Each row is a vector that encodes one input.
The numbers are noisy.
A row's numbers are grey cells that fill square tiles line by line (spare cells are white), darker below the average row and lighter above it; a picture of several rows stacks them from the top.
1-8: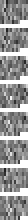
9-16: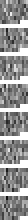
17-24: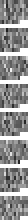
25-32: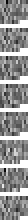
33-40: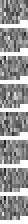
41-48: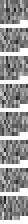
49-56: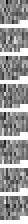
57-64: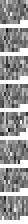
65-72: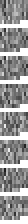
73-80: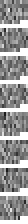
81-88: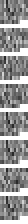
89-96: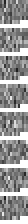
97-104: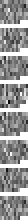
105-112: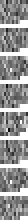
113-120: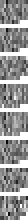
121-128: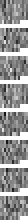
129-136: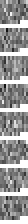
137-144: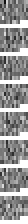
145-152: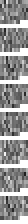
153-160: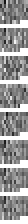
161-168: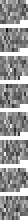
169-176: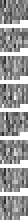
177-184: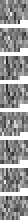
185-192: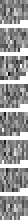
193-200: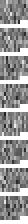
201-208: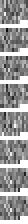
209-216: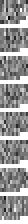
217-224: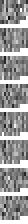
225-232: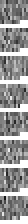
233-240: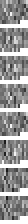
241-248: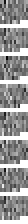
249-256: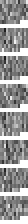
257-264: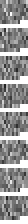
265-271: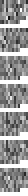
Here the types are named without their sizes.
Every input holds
either a point on a circle, or a list of points on a line.
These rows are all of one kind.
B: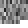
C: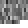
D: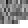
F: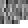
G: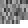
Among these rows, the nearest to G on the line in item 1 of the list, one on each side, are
B and D.
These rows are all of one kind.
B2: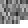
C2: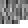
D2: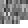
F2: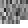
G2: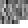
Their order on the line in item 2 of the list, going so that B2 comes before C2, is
F2, G2, B2, C2, D2.
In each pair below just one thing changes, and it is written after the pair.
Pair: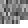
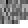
the place on the line in item 1 of the list
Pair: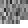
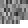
the place on the line in item 1 of the list
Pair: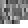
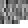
the place on the line in item 1 of the list
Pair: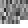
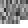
the place on the line in item 2 of the list
